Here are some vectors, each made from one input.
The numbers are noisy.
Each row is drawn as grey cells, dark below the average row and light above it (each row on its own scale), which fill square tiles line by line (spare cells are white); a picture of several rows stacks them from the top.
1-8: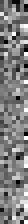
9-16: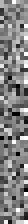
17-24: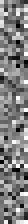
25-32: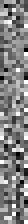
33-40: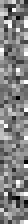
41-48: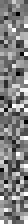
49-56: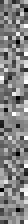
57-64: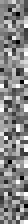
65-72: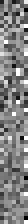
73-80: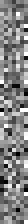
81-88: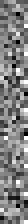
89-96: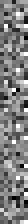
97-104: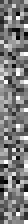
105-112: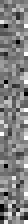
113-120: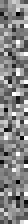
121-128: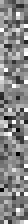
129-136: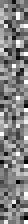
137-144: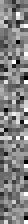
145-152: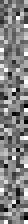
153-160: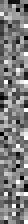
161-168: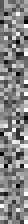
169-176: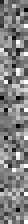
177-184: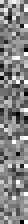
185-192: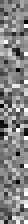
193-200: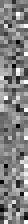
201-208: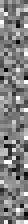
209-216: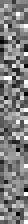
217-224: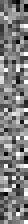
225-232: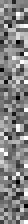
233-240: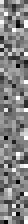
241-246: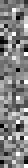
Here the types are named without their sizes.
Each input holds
a point on a line, together with either a fixed value, or three true/false values.
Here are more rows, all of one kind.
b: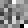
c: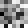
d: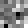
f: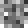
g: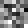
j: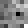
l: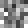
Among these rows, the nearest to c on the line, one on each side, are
b and j.
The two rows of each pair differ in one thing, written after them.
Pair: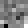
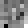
the place on the line
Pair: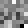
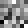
the place on the line
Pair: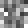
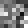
the place on the line
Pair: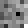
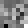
the place on the line
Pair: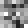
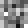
one of the three true/false values
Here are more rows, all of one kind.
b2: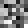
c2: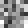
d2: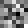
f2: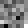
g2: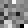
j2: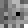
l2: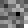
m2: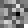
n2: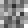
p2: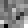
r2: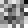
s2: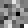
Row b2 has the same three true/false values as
d2, g2, m2 and s2.
